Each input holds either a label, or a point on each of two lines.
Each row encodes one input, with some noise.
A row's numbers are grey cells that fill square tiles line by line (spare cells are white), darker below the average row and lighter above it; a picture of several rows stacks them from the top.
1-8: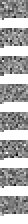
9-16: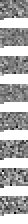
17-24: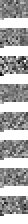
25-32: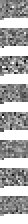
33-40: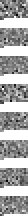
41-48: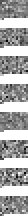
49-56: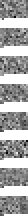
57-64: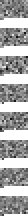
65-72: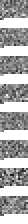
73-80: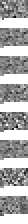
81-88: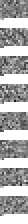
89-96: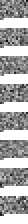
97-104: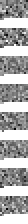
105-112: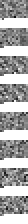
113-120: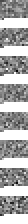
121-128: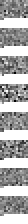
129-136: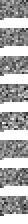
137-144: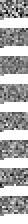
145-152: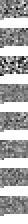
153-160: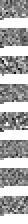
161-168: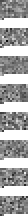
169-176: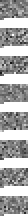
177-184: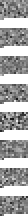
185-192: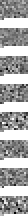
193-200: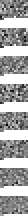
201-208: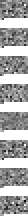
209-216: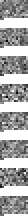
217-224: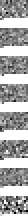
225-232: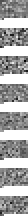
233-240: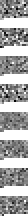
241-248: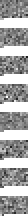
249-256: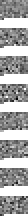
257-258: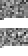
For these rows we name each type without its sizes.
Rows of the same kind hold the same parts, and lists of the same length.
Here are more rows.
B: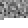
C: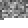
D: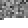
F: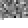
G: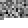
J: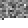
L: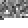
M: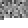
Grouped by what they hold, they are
B, F, J
C, D, G, L, M

